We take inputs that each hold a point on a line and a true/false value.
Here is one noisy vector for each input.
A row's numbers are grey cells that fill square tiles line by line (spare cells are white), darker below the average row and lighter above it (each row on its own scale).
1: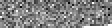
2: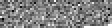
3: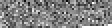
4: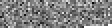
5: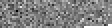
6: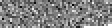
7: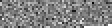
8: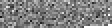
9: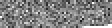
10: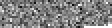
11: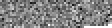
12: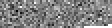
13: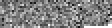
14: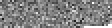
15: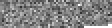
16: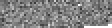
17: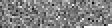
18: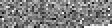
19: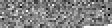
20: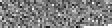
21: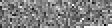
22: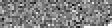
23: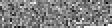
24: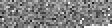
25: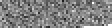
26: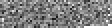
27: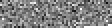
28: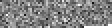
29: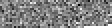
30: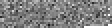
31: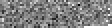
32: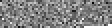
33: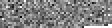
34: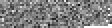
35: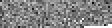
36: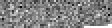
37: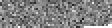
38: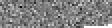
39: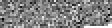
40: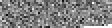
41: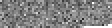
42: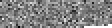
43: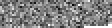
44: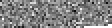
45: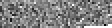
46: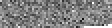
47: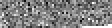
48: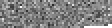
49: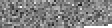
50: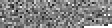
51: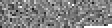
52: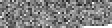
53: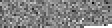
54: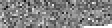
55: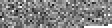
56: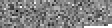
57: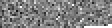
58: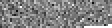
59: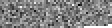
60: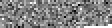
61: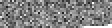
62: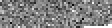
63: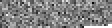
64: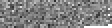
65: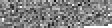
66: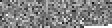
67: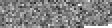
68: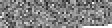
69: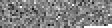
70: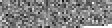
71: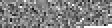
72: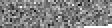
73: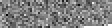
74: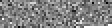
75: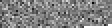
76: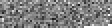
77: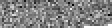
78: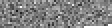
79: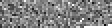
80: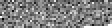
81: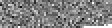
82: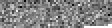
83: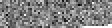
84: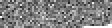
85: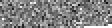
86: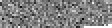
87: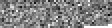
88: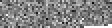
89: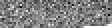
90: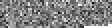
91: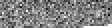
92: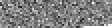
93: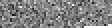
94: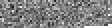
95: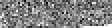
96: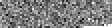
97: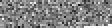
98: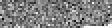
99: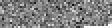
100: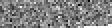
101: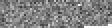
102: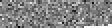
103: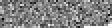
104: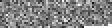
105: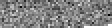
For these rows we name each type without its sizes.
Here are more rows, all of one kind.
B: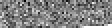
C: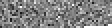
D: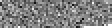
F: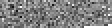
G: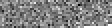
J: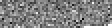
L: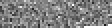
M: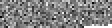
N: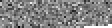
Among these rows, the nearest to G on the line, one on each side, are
B and L.
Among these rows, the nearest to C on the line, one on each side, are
J and L.
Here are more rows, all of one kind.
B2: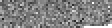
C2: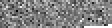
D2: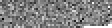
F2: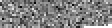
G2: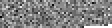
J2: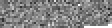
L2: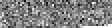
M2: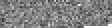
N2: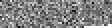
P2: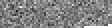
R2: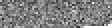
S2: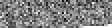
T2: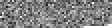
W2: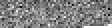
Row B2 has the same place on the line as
C2, D2, P2 and R2.
